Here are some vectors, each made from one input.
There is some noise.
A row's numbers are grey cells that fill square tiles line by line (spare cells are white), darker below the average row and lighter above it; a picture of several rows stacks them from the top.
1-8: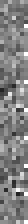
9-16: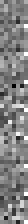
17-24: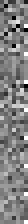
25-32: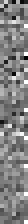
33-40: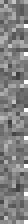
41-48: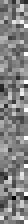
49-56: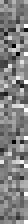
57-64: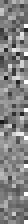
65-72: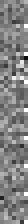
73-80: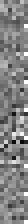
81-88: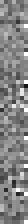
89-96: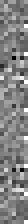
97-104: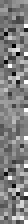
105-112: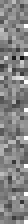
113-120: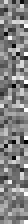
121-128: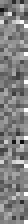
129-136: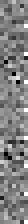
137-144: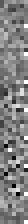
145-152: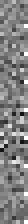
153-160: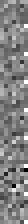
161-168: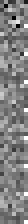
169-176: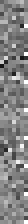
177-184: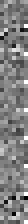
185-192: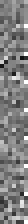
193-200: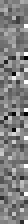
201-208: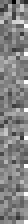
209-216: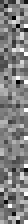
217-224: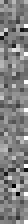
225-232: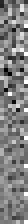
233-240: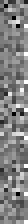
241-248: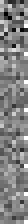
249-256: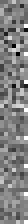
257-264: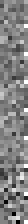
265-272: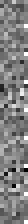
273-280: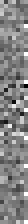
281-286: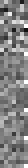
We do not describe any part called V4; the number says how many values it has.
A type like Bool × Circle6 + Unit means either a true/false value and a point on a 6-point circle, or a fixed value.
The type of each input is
(Bool × Bool × Bool × Bool + V4) × V4 + List2(Line7).
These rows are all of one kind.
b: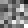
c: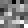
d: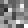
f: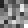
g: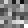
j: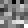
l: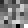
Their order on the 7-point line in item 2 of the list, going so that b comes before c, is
f, b, d, g, l, j, c.
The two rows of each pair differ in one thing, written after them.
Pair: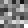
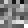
the place on the 7-point line in item 2 of the list
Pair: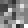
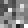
the place on the 7-point line in item 2 of the list
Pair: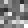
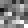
the place on the 7-point line in item 2 of the list
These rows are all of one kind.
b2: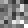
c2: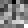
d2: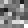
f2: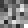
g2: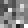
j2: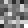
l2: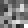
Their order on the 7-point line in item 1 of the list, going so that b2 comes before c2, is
g2, l2, f2, b2, c2, j2, d2.
